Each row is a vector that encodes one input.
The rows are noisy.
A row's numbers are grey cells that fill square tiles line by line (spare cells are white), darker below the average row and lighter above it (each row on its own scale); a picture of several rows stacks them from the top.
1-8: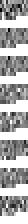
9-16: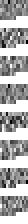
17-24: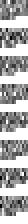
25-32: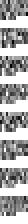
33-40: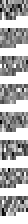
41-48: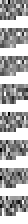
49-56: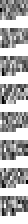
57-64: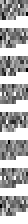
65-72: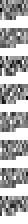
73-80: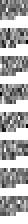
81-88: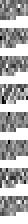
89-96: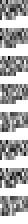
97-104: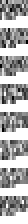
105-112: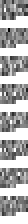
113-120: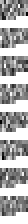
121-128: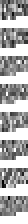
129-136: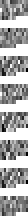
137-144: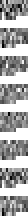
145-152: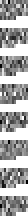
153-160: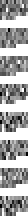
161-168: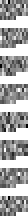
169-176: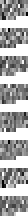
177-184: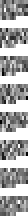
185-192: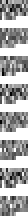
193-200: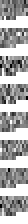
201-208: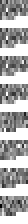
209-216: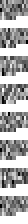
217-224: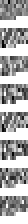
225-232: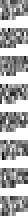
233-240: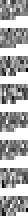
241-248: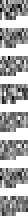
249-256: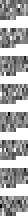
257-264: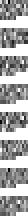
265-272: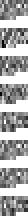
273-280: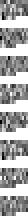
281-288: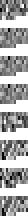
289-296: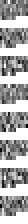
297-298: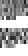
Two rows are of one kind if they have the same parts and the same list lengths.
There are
3 kinds of row.
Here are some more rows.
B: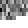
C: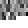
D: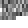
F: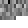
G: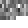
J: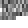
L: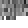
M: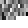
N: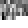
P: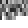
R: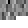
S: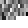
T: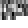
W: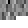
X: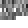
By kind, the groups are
B, P
C, D, F, G, J, M, N, R, S, T, W, X
L

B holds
a point on a 17-point circle.
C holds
four true/false values.
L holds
a fixed value.
